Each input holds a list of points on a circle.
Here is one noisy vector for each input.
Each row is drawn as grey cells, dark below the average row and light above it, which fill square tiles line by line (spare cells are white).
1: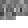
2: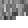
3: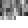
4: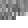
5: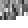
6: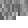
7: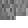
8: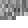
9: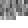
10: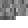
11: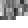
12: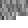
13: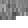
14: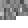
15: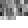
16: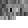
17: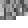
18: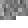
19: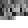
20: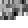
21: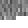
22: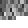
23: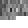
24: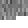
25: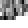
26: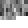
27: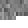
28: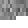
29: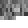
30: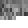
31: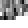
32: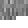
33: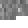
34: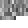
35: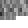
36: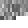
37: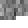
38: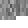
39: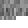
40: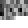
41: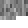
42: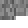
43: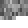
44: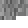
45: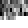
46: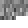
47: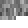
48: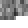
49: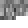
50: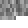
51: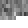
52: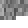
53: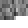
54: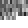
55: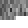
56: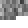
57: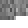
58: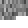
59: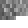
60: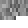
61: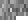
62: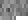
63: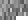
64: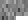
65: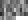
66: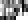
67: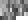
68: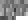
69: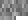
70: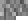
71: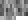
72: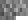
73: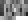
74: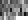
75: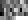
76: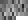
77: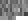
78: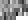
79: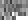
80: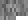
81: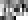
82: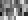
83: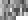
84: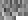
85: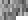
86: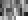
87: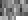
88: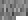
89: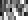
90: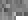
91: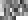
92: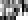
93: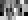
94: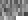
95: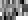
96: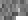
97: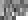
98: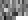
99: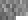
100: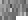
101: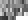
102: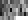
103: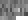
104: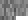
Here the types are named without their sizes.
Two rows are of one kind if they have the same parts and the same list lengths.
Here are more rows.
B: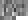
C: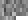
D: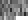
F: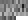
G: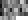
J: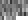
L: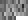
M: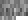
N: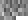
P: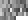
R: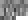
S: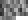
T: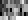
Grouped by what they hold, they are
B, C, D, J, N, R, T
F, L
G, M, P, S

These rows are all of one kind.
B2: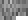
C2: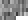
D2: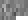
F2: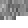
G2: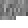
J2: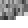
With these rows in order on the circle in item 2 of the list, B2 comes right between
D2 and J2.
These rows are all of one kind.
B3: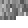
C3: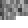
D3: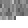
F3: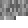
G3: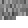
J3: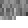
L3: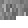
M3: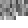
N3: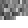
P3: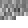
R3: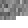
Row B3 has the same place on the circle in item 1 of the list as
F3, G3, L3 and M3.
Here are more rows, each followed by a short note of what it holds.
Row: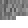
a list of one item
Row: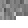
a list of one item
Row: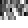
the empty list
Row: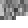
a list of one item
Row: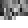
a list of two items
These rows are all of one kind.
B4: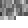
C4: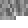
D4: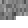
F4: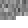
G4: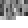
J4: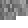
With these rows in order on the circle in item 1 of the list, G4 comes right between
C4 and D4.
